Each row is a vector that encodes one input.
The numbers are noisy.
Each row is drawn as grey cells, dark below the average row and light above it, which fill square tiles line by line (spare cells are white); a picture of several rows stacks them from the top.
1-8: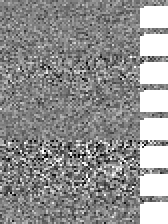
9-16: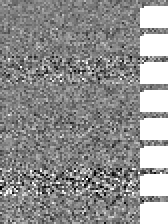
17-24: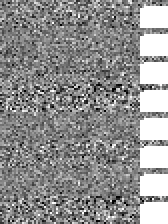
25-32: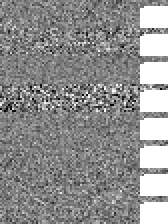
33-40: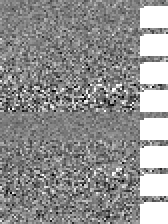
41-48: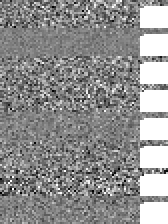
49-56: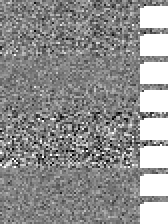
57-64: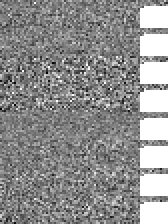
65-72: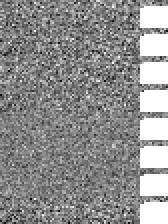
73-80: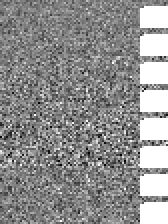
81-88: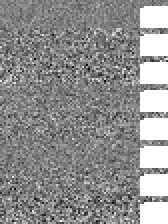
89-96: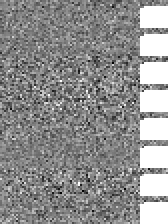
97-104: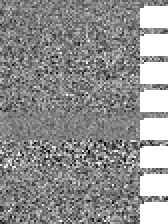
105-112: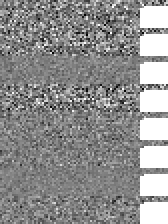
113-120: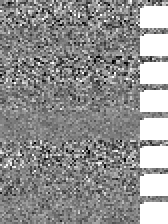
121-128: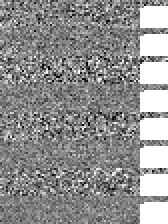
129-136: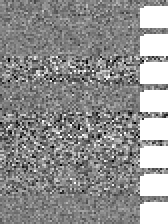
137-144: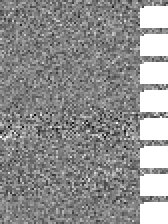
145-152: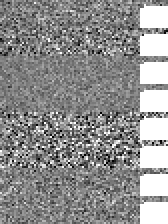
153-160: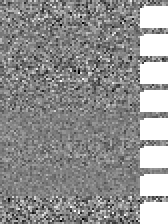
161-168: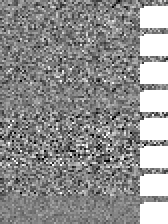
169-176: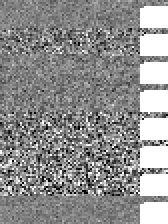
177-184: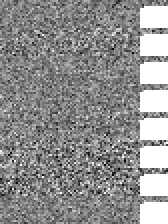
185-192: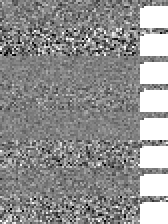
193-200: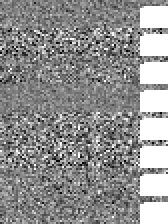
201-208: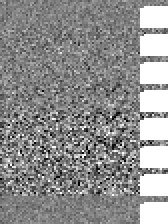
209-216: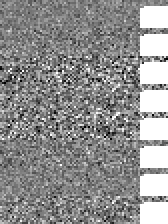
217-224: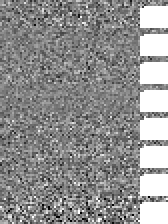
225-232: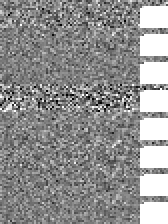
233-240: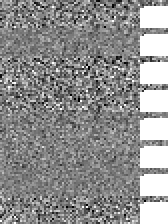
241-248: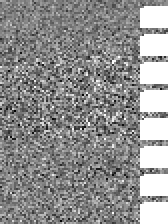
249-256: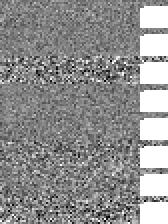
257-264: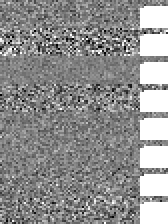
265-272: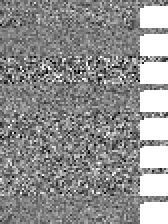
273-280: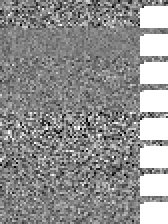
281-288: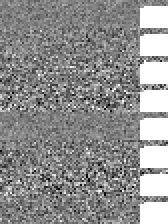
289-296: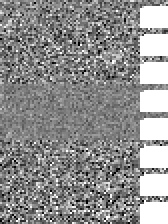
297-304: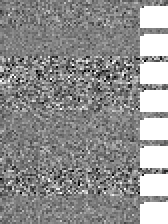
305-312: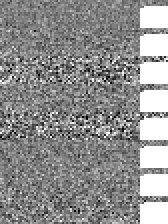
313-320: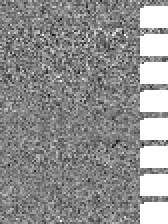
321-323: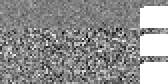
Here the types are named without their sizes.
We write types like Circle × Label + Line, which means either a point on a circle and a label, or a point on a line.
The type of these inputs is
Bool × Bool × Bool × Bool × Circle.
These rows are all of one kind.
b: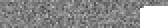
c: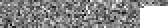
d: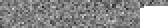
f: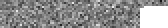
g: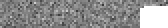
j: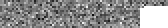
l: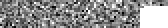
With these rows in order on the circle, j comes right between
b and f.
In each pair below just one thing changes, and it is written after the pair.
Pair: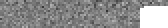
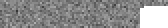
one of the four true/false values
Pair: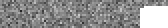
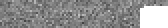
one of the four true/false values
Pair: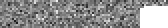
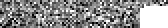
the place on the circle
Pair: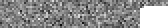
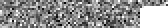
the place on the circle
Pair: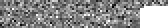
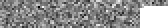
one of the four true/false values
